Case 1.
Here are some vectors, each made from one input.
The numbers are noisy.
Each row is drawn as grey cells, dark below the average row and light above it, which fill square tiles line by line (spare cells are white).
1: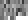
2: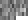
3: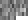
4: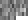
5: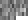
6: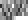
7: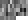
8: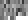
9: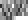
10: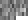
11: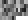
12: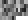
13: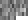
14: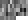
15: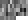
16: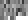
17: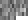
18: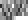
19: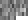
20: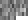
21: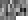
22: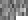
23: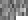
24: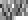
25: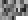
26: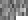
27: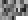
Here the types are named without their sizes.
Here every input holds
a label.
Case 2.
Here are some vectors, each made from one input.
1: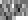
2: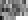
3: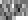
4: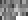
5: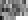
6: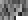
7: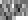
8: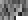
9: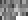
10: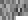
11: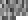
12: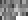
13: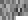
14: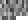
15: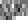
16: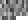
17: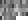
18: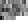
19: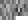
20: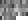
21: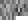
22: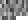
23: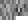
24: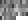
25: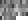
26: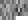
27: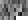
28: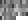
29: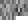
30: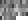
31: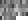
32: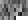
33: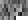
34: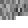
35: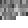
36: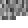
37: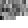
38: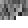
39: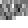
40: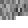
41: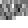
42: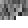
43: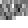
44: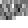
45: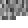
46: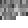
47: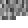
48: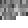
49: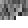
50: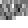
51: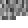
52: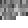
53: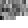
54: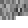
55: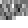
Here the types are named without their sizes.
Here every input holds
a label.
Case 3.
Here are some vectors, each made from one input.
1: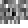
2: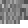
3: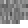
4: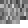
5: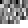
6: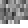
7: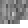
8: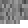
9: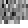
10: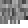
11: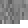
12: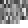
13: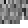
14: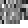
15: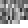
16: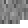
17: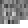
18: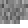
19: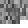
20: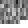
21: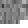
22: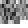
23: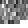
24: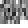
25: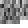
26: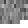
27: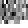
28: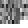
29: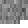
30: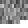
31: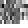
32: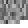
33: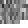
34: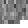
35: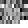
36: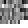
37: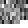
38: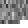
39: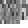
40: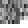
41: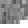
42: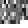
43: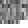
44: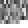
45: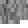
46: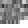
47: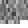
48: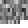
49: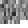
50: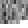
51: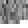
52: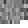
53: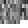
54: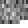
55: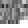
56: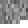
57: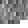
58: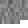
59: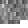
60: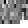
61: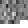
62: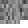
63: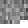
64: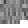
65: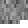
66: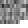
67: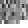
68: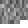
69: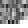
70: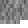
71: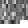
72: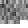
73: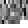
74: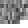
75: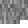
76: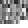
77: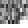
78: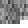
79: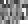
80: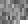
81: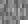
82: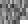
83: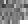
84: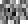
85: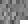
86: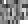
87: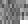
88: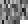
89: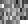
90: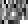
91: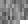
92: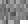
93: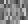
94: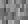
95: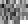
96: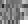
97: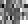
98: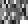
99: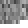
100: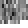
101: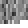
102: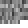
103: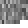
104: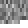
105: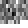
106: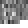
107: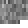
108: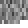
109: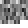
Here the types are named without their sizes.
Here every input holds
a node of a tree.
